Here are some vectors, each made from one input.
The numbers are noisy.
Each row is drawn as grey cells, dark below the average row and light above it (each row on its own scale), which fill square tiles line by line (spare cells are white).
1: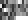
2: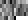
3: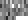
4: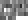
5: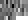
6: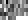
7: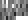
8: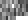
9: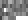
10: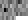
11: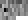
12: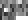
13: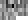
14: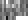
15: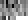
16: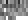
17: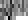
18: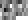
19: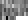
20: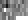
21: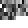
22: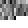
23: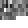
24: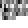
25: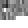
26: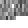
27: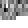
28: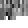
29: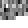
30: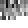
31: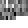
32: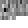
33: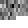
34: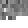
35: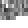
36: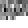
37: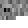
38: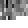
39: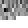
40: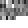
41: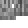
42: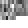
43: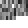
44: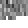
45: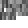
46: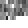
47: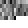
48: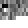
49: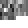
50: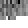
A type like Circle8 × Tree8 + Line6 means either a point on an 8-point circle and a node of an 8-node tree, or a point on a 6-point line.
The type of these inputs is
Bool × Line6 × Line6 + Unit.
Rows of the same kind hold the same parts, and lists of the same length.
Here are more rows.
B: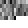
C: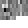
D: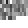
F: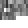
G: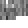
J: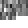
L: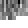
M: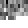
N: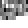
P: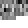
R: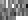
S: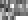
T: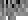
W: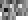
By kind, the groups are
B
C, D, F, G, J, L, M, N, P, R, S, T, W

